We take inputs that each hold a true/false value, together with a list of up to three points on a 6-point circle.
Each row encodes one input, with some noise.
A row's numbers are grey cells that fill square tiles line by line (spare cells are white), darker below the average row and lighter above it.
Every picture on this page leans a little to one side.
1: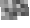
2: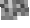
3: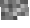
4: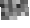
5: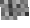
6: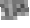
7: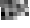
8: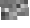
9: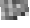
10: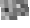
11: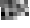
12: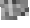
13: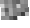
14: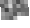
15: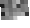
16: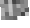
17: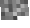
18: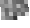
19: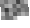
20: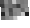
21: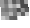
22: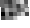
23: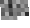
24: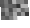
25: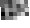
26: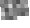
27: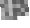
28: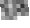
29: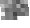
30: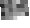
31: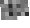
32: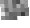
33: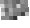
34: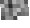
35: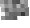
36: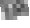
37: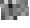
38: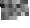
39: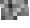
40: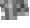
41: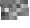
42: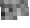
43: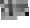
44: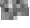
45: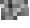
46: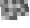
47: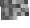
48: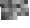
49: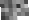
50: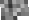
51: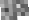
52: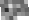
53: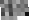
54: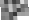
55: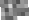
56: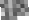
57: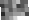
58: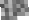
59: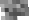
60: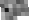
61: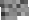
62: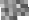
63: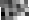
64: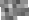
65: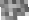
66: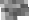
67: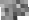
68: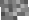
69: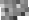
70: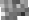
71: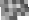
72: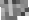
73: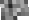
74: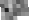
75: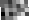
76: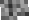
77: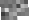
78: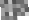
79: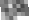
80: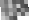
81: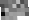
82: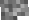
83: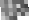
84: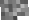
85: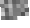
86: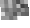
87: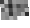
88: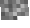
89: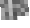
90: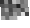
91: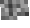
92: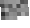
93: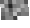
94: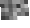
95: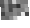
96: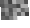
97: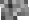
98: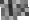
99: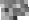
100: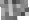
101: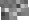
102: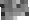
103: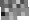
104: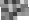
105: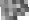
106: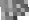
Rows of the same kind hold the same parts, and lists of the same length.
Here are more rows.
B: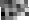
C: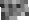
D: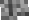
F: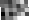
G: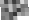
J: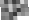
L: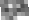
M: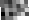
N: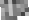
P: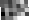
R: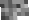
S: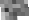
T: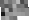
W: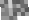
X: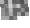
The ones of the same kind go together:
B, F, G, J, M, P
C, S
D, N, R
L, T, W, X

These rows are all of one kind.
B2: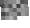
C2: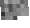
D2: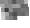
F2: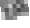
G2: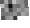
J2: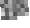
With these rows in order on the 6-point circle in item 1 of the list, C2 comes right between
B2 and G2.
